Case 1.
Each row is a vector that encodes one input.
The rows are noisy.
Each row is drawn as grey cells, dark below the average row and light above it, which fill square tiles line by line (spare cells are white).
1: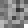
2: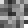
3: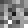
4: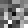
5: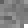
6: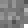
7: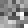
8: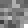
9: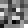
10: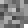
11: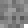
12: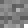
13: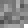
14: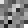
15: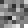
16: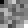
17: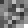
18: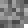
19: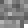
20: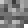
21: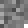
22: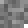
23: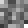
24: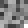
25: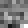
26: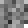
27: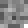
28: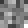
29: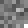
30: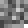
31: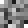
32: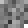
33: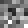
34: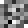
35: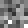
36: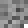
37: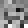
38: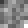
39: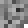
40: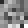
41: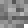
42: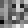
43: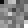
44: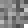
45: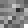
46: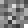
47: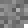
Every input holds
either a fixed value, or a point on each of two 4-point lines and a true/false value.
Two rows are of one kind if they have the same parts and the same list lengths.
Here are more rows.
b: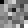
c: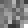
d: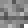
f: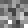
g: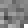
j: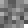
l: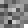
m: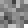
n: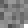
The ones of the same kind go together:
b, c, d, g, j, l, m, n
f

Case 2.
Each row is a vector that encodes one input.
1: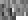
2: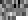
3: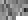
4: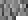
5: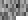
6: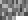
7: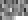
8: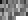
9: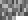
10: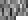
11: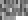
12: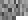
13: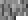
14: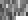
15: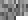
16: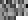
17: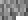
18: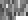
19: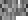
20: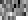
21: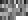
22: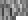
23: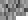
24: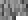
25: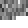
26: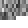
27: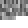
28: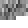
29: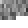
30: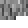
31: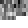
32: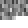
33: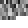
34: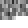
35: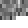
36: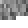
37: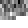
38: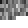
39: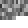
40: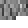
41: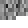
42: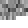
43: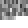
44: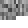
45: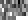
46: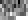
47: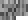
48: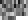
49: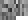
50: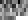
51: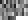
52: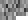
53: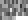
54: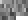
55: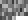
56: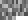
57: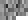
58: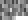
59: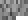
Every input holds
a point on a 6-point circle and a point on an 8-point line.
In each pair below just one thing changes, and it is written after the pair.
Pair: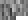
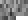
the place on the 8-point line
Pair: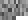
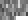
the place on the 6-point circle
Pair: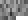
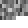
the place on the 6-point circle
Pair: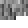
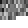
the place on the 6-point circle
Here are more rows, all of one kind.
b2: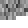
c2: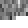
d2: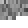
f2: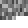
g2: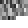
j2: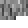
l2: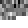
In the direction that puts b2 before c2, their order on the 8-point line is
b2, d2, g2, f2, l2, j2, c2.
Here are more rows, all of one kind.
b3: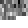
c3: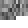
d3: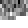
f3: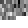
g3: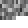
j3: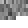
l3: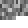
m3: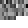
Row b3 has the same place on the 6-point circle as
d3 and f3.
